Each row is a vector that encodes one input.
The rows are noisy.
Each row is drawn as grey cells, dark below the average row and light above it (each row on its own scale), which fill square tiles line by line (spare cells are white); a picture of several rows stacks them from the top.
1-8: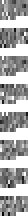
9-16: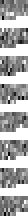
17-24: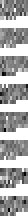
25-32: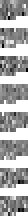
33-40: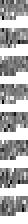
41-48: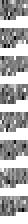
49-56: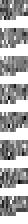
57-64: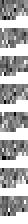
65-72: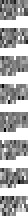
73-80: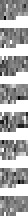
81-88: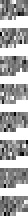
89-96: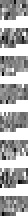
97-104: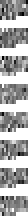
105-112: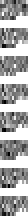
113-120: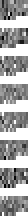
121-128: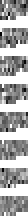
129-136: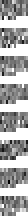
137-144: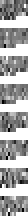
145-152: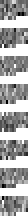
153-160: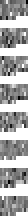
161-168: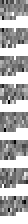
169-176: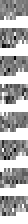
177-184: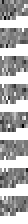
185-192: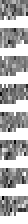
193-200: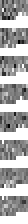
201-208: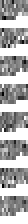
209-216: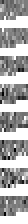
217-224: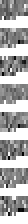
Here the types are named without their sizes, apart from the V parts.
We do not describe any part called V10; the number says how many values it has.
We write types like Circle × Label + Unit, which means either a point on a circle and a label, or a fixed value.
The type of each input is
(Bool × Bool × Bool + V10) × Line.
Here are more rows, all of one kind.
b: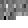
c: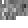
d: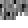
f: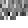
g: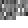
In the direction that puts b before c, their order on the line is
g, d, b, c, f.
